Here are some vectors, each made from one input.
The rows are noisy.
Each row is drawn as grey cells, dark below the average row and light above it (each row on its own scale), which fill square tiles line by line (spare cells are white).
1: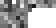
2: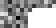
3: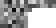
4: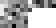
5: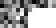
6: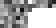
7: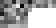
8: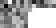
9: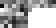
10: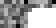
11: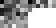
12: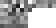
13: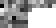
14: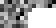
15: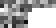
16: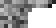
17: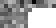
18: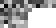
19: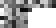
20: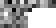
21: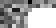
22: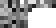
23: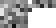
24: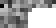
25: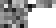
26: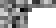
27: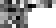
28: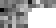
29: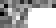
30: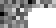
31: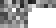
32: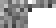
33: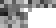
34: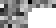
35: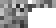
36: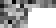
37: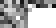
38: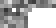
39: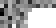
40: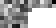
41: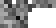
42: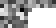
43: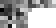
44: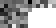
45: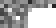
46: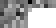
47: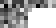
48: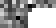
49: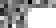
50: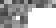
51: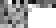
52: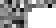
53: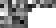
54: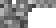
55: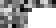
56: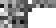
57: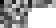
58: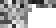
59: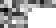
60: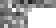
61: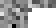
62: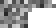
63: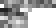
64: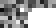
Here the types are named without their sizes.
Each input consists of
a node of a tree and a true/false value.
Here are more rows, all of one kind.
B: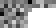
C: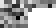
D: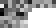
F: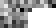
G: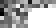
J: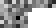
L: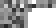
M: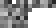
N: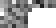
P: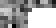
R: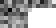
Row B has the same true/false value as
D, G and R.
